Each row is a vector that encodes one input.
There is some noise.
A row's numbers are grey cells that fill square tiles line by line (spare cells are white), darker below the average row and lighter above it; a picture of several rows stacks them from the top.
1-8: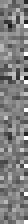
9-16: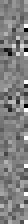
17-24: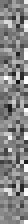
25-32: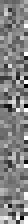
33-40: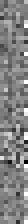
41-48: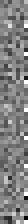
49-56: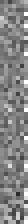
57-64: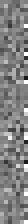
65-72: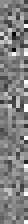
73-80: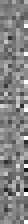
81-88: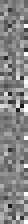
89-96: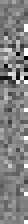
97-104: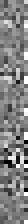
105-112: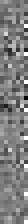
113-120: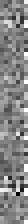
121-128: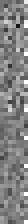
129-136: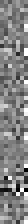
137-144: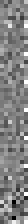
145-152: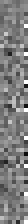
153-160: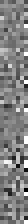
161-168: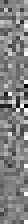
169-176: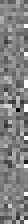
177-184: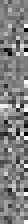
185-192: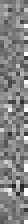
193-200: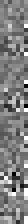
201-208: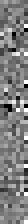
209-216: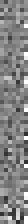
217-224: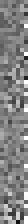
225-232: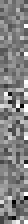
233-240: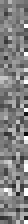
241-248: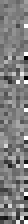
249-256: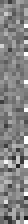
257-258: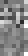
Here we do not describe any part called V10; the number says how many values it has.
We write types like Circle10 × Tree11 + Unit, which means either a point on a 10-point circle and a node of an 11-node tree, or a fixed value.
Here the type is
List2(Bool × V10).
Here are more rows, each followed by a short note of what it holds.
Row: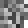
a list of one item
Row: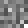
a list of one item
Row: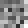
a list of two items
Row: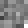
a list of one item
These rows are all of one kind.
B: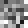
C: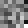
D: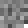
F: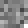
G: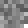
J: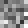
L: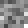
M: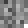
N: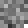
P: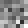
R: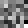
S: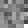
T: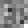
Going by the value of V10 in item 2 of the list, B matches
F, J, L and T.
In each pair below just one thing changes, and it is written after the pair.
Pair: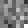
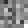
the value of V10 in item 2 of the list
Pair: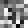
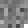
the true/false value in item 1 of the list
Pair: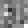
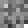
the true/false value in item 1 of the list
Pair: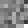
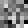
the true/false value in item 2 of the list
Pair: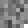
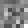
the true/false value in item 1 of the list
